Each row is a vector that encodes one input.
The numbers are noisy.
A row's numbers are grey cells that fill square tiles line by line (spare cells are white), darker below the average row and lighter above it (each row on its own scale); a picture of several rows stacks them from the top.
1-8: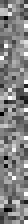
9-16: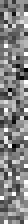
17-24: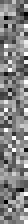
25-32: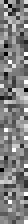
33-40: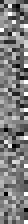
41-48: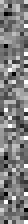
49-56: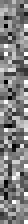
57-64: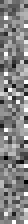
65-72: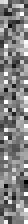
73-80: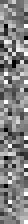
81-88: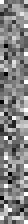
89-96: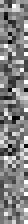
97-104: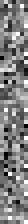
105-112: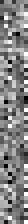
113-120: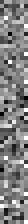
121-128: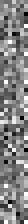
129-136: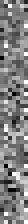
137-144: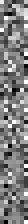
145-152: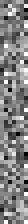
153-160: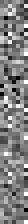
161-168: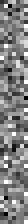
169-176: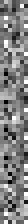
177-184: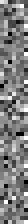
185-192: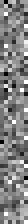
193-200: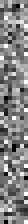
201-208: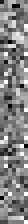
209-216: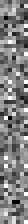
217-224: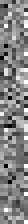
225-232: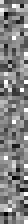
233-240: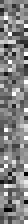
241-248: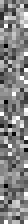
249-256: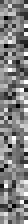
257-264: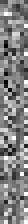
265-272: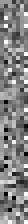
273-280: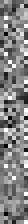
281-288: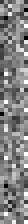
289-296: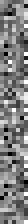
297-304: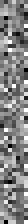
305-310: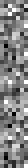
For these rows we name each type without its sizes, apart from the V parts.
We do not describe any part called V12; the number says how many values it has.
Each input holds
a list of items, each a true/false value and a value of V12.
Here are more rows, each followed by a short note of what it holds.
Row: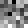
the empty list
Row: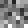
the empty list
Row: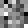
a list of one item
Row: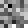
a list of two items
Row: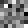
a list of one item
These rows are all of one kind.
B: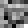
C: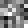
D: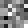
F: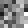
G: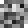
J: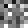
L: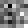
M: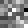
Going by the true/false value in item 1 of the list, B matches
G and L.
